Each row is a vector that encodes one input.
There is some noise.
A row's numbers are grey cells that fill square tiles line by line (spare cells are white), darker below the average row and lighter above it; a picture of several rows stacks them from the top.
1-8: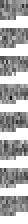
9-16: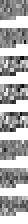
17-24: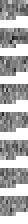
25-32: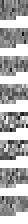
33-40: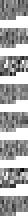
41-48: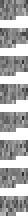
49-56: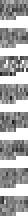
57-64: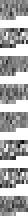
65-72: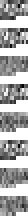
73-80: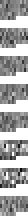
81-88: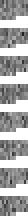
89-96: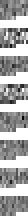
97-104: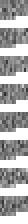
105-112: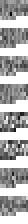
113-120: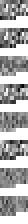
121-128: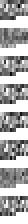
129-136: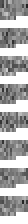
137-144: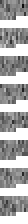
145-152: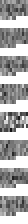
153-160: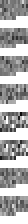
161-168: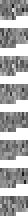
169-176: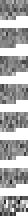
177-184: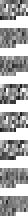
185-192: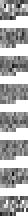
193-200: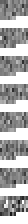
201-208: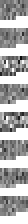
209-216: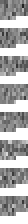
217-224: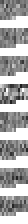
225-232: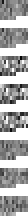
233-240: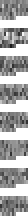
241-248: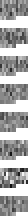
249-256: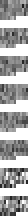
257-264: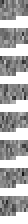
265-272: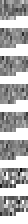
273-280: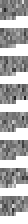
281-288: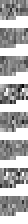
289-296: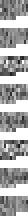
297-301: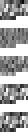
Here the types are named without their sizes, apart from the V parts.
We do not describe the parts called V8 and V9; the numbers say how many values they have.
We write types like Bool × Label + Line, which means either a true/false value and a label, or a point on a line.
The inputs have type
List(Line) × V8 × V9.
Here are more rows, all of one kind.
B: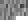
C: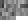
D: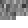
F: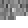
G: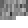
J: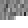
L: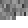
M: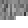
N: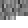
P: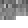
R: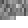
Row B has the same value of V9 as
F, G, J and M.
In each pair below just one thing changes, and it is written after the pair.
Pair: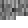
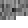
the place on the line in item 2 of the list
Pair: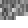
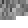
the value of V9
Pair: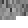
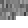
the value of V9
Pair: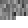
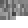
the value of V9
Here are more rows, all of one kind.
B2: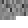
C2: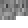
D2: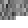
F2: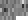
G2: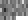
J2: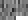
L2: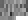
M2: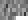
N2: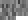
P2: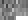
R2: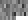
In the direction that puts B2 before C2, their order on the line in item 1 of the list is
N2, M2, R2, D2, G2, B2, F2, C2, L2, J2, P2.
